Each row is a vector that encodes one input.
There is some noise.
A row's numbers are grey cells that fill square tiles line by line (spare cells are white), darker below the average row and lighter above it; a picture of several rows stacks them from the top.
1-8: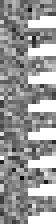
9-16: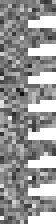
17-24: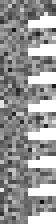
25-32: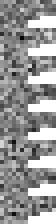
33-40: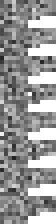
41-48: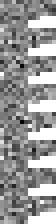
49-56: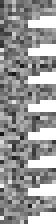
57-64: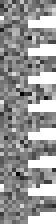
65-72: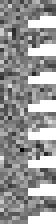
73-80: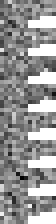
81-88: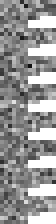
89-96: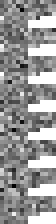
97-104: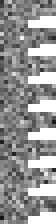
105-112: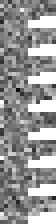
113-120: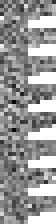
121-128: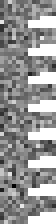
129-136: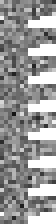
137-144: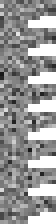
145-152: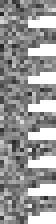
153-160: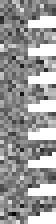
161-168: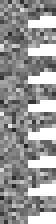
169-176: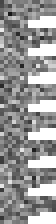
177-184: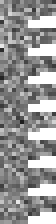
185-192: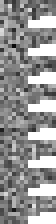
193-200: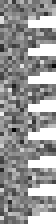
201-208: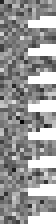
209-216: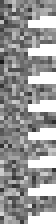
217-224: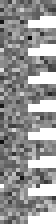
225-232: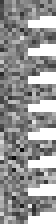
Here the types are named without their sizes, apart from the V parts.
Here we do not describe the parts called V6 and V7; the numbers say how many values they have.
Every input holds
a true/false value, together with either a label and a point on each of two lines, or a value of V6 and a value of V7.
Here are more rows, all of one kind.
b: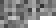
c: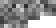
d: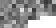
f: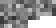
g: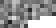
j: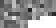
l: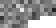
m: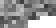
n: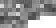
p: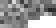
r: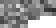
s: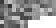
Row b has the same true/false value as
g, j and s.
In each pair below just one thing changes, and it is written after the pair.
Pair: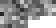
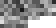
the value of V7
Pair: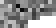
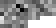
the true/false value
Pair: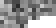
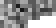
the value of V7
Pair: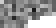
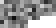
the value of V7
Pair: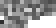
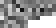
the value of V7
